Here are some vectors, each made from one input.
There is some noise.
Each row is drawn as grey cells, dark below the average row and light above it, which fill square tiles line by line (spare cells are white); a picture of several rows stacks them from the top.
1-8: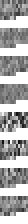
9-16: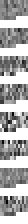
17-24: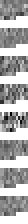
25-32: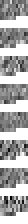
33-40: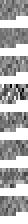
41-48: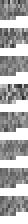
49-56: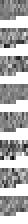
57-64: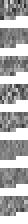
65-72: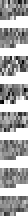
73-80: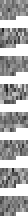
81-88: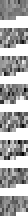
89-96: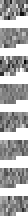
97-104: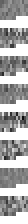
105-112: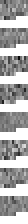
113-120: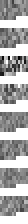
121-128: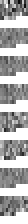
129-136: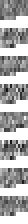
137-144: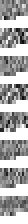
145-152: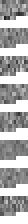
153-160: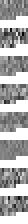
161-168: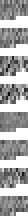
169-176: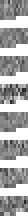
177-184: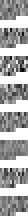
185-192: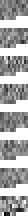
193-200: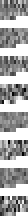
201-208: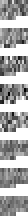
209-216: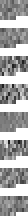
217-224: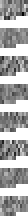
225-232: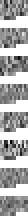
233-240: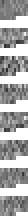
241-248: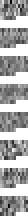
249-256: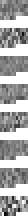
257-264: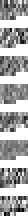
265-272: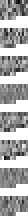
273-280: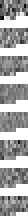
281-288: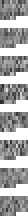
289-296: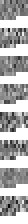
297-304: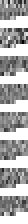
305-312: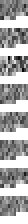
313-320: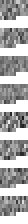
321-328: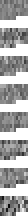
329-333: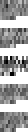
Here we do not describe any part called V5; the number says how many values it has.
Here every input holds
a list of up to three items, each a true/false value and a value of V5.
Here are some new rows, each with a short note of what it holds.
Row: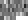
a list of one item
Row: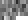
a list of two items
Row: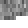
a list of three items
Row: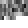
a list of one item
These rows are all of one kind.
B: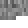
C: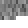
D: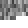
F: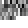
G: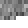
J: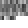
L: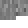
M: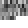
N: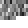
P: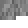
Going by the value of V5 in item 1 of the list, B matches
C, F, L and M.
